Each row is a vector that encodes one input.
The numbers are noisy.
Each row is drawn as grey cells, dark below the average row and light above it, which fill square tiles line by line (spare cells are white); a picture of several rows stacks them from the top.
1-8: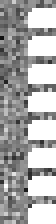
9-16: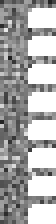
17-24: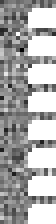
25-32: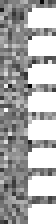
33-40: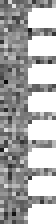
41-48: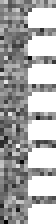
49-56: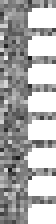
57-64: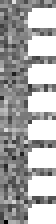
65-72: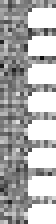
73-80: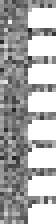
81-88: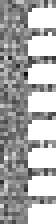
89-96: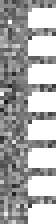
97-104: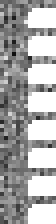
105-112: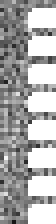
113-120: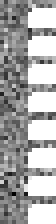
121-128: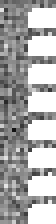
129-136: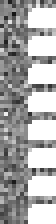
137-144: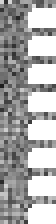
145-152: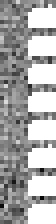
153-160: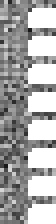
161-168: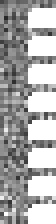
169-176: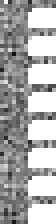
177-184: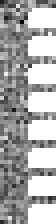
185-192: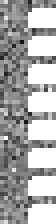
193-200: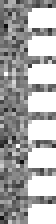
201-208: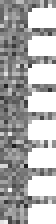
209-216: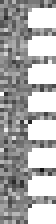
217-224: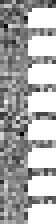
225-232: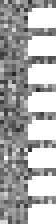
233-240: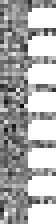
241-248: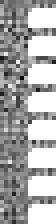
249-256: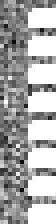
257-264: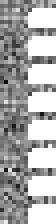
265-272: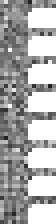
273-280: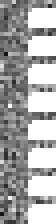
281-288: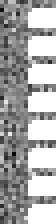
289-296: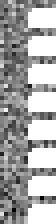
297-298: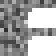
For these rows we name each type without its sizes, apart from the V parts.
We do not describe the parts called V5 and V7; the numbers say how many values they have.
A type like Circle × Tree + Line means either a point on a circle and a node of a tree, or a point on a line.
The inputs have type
Bool × Bool × Bool + Label × (Label × V5 + V7) + Unit.
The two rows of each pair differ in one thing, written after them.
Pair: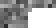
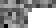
one of the two labels
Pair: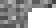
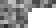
the value of V5
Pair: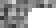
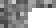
one of the two labels
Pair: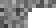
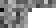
one of the two labels
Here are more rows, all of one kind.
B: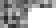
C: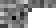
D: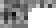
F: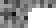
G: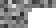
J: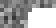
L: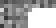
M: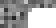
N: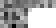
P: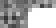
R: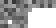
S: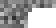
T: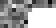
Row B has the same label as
G, L, M and P.
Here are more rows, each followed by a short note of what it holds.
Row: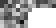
a fixed value
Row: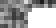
a label and a value of V7
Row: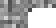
three true/false values
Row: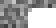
two labels and a value of V5
